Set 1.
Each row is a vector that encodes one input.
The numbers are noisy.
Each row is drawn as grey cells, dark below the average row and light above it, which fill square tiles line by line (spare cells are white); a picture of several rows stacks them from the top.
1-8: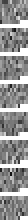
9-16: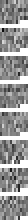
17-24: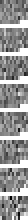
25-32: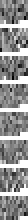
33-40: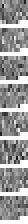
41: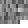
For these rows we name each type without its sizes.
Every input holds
a point on a line.
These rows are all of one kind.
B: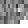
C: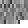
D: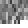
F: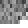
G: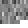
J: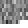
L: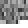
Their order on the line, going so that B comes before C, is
L, J, F, G, B, C, D.
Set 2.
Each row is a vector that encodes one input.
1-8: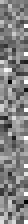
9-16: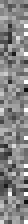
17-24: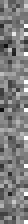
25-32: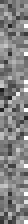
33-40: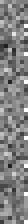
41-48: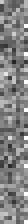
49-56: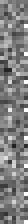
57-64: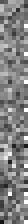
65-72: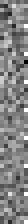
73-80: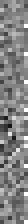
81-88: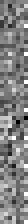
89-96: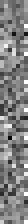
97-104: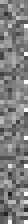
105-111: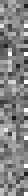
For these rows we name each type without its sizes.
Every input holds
three true/false values.
